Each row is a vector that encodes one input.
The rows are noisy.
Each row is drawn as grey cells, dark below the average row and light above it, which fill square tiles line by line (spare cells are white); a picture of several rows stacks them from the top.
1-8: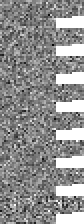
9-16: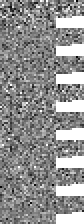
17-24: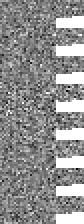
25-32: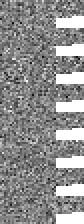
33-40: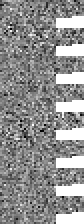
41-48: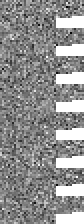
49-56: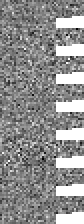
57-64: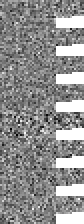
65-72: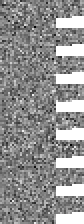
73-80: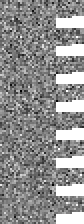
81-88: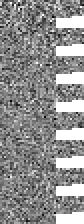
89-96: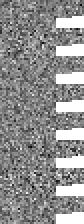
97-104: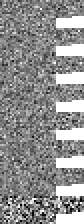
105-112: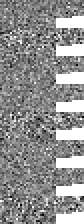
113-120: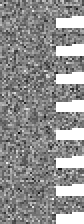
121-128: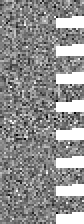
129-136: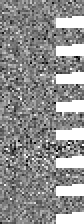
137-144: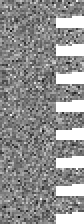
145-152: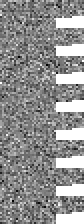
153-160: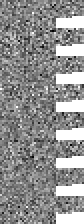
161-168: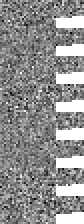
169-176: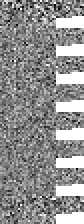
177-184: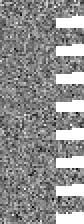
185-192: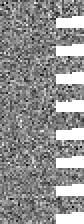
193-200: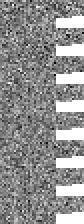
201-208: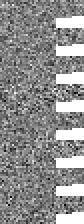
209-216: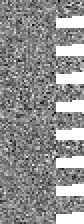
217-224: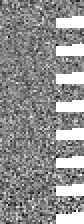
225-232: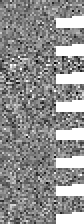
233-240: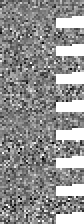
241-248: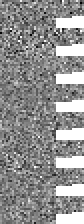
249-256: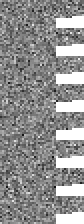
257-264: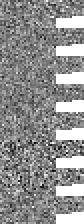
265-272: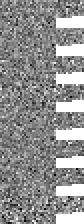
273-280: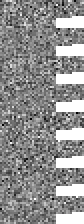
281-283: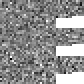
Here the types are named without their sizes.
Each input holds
a point on a circle, together with either a point on a circle, or three true/false values.
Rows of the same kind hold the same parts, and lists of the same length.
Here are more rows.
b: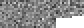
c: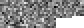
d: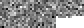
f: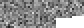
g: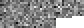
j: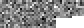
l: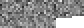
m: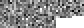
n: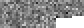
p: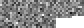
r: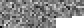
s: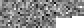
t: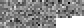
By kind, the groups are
b, c, g, l, n
d, f, j, m, p, r, s, t

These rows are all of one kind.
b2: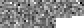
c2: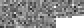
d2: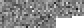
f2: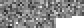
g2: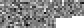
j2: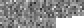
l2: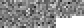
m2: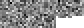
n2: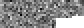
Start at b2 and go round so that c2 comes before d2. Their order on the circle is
b2, g2, l2, c2, j2, f2, n2, d2, m2.
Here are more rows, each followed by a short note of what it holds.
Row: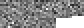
a point on each of two circles
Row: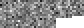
a point on each of two circles
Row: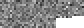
a point on each of two circles
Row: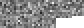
a point on each of two circles
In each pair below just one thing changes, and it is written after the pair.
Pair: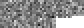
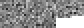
the place on the circle
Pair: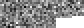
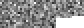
the place on the circle
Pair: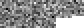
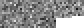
the place on the circle
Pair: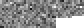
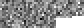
the place on the circle
